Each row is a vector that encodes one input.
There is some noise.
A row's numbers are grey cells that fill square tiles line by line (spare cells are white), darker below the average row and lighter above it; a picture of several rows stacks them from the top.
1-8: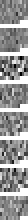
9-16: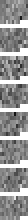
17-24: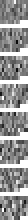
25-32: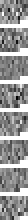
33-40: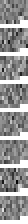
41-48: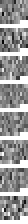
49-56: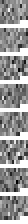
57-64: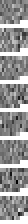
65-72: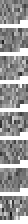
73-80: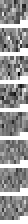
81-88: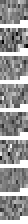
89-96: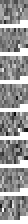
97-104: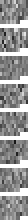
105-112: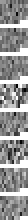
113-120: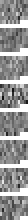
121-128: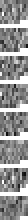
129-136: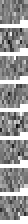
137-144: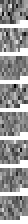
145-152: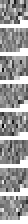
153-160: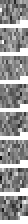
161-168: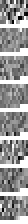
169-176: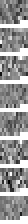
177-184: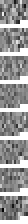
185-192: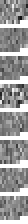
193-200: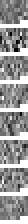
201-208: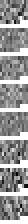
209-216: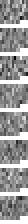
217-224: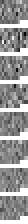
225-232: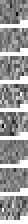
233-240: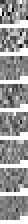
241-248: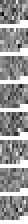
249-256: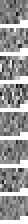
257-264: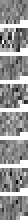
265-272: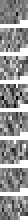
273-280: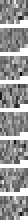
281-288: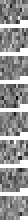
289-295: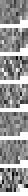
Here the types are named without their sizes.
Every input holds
a label, together with either a fixed value, or a node of a tree.
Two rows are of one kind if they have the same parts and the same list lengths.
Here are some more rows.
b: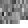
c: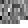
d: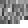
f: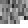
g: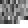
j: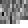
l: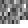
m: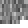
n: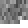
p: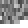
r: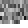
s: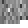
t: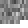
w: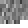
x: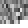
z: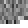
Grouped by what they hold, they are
b, f, g, j, m, n, p, t, w, x, z
c, d, l, r, s

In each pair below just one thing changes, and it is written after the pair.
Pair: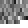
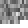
the node of the tree
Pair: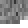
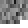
the node of the tree
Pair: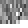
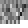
the node of the tree
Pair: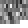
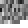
the label
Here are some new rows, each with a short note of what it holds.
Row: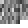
a label and a node of a tree
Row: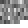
a label
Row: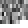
a label and a node of a tree
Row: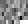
a label
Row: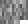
a label
